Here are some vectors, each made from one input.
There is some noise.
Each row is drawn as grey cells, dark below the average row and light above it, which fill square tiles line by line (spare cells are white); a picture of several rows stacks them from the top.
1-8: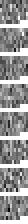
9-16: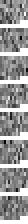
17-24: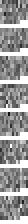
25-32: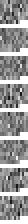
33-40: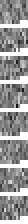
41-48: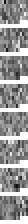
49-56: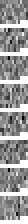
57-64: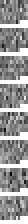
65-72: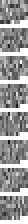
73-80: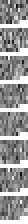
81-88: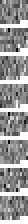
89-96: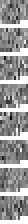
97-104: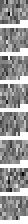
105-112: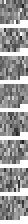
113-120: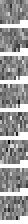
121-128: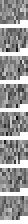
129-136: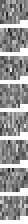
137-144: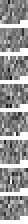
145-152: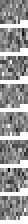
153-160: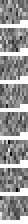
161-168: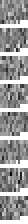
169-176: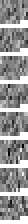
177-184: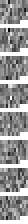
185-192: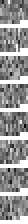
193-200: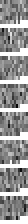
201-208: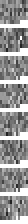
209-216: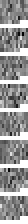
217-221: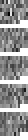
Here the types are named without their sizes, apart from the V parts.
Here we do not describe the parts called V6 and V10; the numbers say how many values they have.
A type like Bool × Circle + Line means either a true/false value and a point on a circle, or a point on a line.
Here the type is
Bool × Circle × Line × V6 × V10.
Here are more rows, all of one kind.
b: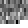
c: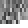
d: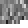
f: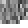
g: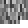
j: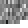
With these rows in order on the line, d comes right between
g and j.
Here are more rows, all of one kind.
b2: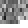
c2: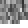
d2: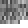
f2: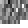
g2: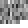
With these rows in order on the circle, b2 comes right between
d2 and g2.
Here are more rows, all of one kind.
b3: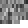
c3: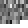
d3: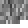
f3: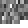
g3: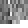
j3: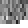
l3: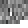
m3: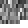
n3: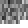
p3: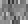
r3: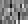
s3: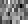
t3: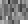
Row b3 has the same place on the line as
r3 and s3.
